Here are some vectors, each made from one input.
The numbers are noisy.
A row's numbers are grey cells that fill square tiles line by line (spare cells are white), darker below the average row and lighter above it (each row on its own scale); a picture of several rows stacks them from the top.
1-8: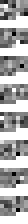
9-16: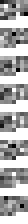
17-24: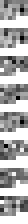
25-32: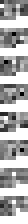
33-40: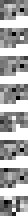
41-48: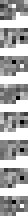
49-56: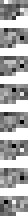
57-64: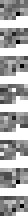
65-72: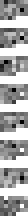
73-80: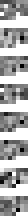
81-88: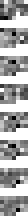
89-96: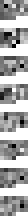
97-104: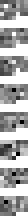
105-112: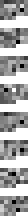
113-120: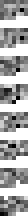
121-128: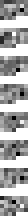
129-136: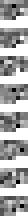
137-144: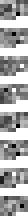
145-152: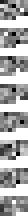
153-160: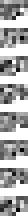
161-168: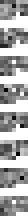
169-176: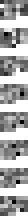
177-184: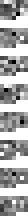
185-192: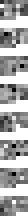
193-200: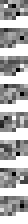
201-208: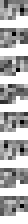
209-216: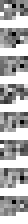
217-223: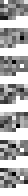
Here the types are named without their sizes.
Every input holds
either a point on a circle, or a fixed value, or a point on each of two lines.
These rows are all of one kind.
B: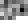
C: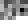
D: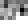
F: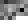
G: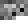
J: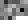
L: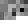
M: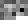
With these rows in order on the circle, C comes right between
D and L.
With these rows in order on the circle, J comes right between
B and F.
